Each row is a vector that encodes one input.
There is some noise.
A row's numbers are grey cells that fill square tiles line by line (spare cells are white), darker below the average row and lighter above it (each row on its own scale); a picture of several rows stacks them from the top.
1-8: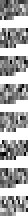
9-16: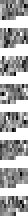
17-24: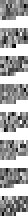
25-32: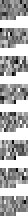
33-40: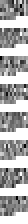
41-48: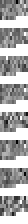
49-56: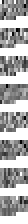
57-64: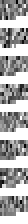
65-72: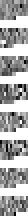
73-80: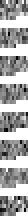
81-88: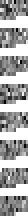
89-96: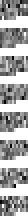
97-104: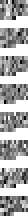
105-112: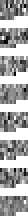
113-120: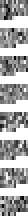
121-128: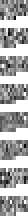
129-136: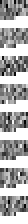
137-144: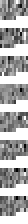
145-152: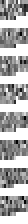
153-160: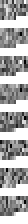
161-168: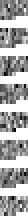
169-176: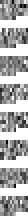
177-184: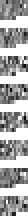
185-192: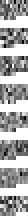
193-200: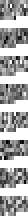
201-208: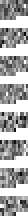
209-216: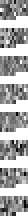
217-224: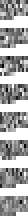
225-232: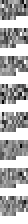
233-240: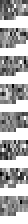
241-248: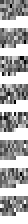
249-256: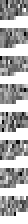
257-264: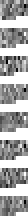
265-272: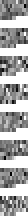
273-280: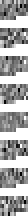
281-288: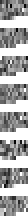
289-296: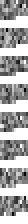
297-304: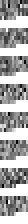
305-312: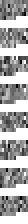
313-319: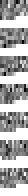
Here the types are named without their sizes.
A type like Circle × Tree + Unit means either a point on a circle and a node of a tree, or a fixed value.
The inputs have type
Bool × Bool × Bool × Label.
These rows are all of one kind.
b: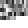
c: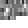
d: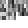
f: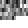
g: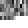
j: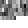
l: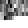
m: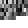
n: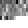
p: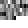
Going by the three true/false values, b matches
c, g and n.
